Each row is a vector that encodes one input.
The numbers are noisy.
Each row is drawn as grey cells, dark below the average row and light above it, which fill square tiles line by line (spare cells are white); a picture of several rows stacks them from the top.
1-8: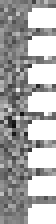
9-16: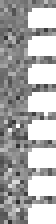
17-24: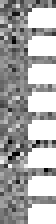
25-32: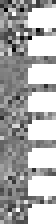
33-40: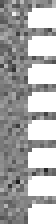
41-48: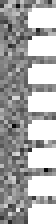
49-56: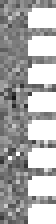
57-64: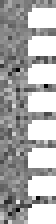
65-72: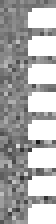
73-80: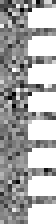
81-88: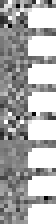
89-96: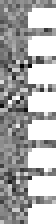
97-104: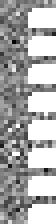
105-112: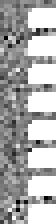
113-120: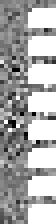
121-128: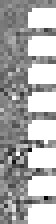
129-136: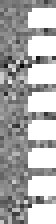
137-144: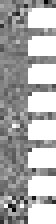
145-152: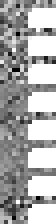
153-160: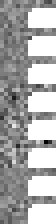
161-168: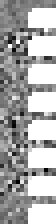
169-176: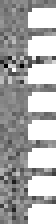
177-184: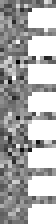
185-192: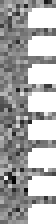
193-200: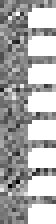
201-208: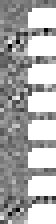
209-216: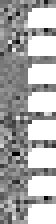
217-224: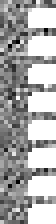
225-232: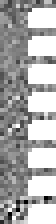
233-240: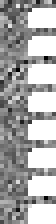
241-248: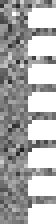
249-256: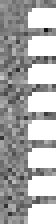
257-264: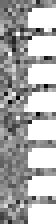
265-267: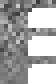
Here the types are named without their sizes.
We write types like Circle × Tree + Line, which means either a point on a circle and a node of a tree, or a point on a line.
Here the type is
(Line + Tree) × Tree.
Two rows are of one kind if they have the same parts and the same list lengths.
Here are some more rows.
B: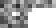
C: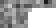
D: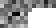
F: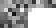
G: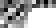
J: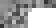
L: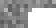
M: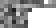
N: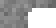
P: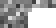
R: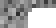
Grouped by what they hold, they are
B, F, L, M
C, D, G, J, N, P, R

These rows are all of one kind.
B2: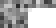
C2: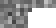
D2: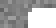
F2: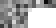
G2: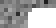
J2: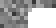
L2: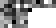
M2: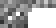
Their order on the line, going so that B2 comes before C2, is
F2, L2, D2, G2, B2, C2, M2, J2.
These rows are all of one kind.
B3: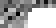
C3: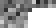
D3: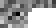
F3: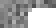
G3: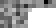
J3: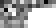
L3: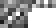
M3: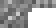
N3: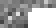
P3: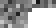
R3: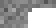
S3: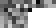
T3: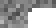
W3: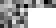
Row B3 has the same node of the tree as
C3, P3 and S3.
